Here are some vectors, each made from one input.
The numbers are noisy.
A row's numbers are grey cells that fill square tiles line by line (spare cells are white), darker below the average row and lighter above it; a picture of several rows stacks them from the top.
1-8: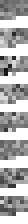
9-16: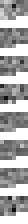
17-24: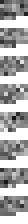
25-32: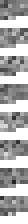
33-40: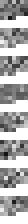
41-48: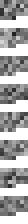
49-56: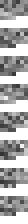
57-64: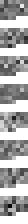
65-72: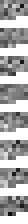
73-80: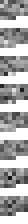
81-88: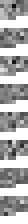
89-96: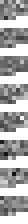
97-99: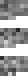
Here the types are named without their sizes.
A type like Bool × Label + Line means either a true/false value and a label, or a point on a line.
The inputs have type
Tree.
